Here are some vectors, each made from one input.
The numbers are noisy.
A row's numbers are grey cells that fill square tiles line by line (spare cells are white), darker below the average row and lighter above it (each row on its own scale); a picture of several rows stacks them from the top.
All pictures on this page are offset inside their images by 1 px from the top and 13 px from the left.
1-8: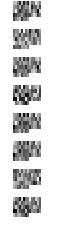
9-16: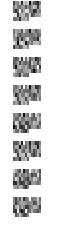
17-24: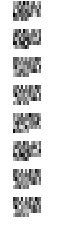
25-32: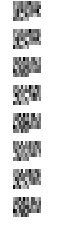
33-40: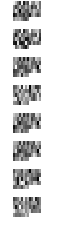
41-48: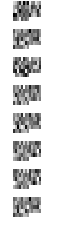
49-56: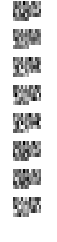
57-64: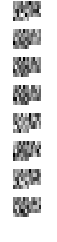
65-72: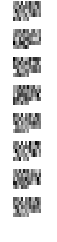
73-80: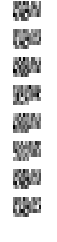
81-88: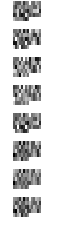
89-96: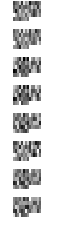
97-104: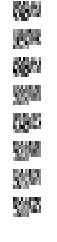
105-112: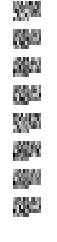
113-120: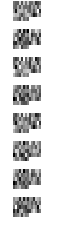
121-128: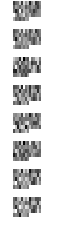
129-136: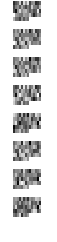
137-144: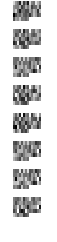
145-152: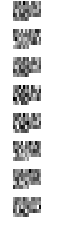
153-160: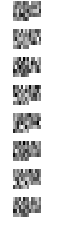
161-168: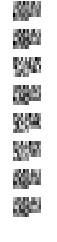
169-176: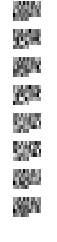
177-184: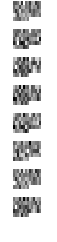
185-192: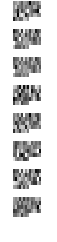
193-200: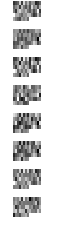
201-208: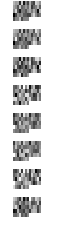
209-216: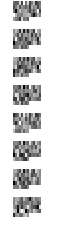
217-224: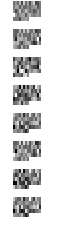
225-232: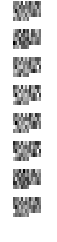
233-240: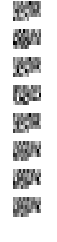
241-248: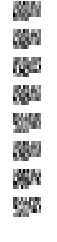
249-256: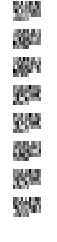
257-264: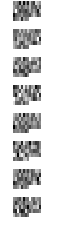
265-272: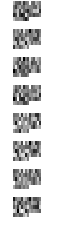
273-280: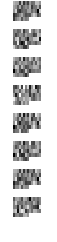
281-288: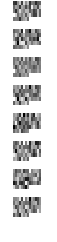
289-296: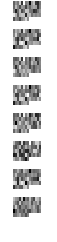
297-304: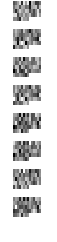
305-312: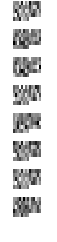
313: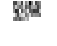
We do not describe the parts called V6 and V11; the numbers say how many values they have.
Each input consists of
a true/false value and a value of V6, together with either a point on a 10-point line, or a value of V11.
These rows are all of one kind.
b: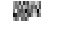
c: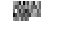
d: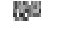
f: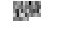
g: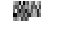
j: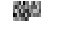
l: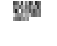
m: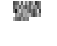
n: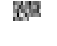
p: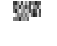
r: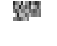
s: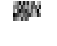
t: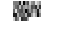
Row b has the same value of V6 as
c, f, g and j.
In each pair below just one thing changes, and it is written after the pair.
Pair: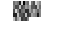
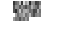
the true/false value
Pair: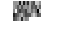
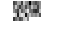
the true/false value
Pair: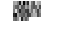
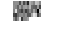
the place on the 10-point line
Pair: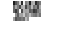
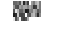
the true/false value
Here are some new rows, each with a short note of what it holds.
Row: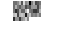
a true/false value, a value of V6 and a value of V11
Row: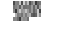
a true/false value, a value of V6 and a value of V11
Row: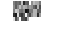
a point on a 10-point line, a true/false value and a value of V6
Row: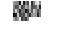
a point on a 10-point line, a true/false value and a value of V6
